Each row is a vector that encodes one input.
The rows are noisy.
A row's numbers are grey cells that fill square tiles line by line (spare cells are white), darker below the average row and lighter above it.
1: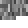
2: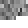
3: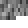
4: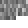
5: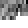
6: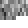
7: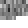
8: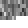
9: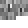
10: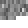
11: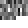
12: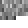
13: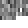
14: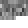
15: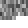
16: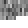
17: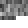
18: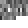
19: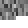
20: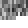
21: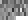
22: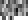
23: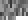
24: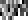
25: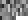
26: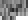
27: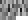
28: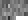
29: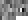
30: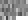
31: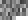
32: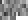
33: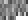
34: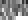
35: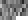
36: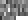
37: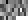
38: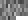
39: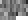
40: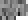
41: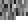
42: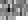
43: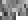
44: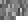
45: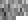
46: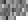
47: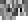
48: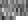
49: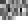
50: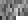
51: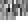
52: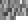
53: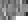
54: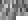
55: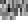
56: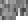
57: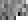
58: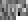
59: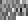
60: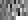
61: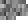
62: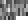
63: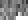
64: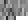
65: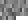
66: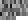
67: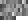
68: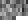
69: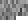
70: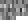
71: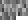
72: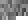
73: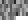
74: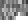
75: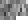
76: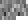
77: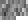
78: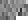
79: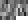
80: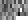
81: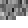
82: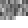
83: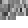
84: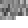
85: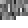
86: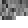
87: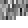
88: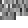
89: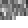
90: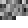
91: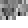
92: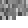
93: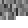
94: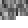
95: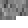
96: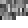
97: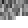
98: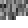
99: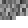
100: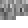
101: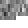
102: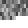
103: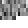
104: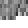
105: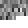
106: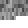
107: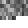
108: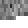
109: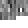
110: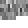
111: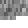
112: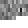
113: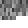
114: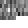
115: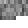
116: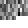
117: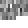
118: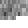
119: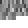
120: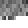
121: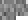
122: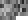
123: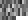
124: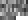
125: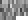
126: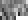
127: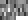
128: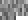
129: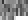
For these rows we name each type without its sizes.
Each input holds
a label, together with either a point on a circle and a true/false value, or a fixed value.
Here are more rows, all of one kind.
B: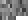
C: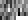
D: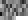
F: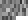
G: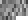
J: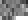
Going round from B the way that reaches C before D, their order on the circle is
B, J, F, G, C, D.
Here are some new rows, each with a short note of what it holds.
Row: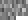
a label
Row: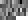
a point on a circle, a label and a true/false value
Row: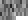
a point on a circle, a label and a true/false value
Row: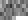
a point on a circle, a label and a true/false value
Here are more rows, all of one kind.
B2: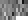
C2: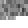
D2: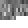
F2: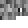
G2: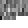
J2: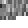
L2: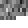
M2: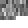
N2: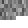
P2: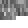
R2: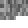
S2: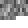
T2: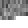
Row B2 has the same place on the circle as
G2 and N2.
